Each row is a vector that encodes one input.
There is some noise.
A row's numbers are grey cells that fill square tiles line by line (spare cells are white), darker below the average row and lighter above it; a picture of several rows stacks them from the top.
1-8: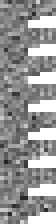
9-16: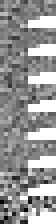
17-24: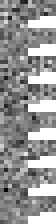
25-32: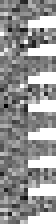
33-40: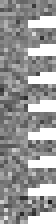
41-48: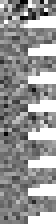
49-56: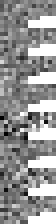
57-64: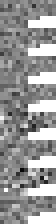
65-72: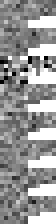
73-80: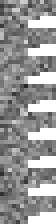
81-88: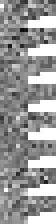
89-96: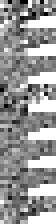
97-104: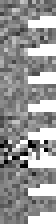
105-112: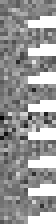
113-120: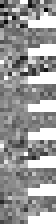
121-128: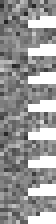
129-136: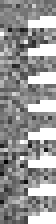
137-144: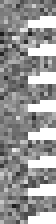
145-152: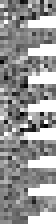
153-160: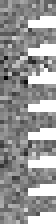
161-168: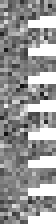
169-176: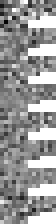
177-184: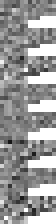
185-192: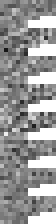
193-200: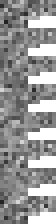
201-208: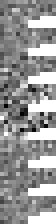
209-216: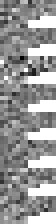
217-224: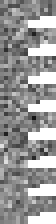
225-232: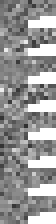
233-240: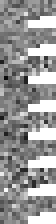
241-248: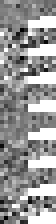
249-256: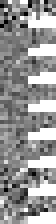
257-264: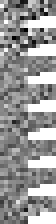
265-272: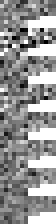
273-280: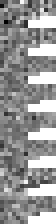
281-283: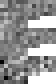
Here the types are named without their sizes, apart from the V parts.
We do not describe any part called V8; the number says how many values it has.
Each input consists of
five true/false values, together with either a point on a line, or a value of V8.
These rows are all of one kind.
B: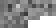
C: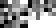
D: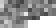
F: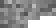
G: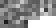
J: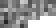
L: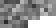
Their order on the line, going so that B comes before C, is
J, D, B, C, G, L, F.
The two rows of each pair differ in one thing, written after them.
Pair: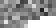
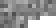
one of the five true/false values
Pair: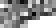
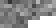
the value of V8
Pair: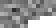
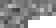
one of the five true/false values
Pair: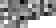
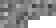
the value of V8
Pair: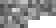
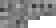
one of the five true/false values
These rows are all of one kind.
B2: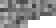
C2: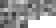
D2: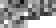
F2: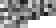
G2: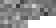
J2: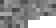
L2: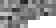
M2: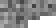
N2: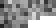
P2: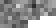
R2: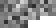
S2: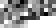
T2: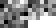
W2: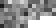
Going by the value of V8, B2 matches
P2, T2 and W2.
